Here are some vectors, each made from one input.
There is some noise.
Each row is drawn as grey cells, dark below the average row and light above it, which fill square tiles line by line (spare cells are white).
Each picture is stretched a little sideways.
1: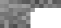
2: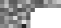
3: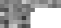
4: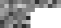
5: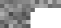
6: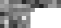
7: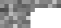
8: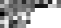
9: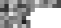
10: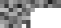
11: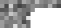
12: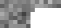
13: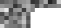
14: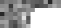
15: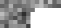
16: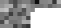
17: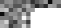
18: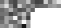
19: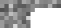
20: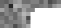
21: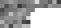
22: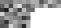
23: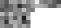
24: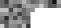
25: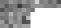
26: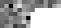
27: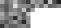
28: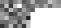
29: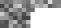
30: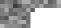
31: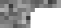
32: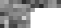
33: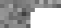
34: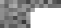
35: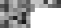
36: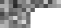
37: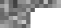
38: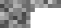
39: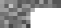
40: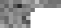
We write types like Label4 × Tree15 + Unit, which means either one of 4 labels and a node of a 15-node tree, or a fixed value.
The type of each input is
Circle5.
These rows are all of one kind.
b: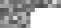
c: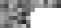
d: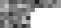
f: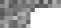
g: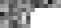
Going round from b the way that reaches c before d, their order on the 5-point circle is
b, c, d, g, f.
